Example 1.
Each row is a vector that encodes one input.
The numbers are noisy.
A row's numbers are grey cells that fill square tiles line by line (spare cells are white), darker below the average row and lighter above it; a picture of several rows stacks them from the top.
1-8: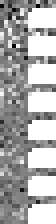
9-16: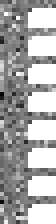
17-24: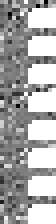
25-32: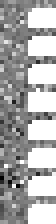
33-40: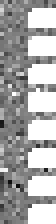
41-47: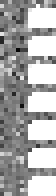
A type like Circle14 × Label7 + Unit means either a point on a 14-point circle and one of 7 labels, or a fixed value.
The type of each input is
Bool × Line5 × Line5.
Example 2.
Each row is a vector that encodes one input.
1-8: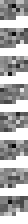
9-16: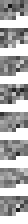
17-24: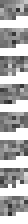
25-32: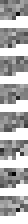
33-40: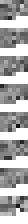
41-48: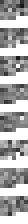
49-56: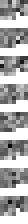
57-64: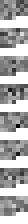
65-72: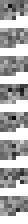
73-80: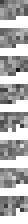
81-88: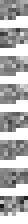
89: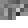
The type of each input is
Line7 + Line11.
